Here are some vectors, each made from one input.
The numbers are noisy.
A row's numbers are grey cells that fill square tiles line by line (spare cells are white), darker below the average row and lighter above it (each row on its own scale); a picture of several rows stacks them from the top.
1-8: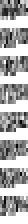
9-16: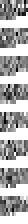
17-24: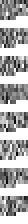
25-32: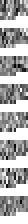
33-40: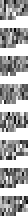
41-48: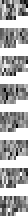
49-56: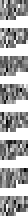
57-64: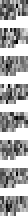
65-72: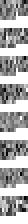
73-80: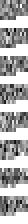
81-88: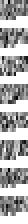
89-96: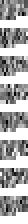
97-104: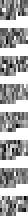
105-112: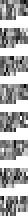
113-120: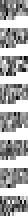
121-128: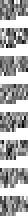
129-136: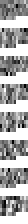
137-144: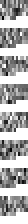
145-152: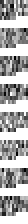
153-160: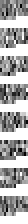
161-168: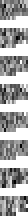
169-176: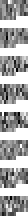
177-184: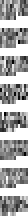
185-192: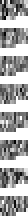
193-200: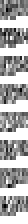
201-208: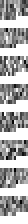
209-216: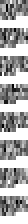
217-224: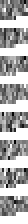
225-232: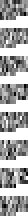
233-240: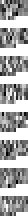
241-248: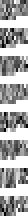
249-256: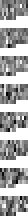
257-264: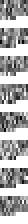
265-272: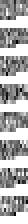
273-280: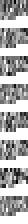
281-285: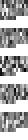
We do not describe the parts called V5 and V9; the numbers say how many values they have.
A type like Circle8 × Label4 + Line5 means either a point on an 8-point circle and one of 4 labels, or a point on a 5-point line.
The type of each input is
(Bool × Circle6 + Unit) × V5 + Label6 × V9.
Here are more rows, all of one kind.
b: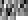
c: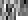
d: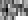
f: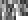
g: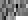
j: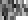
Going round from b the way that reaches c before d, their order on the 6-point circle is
b, c, f, j, d, g.
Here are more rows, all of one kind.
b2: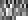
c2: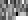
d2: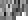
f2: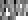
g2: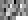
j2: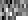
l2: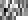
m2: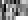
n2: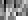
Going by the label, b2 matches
d2, g2 and l2.
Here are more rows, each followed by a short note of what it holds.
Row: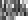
a value of V5
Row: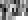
one of 6 labels and a value of V9
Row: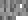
one of 6 labels and a value of V9
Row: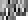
a value of V5
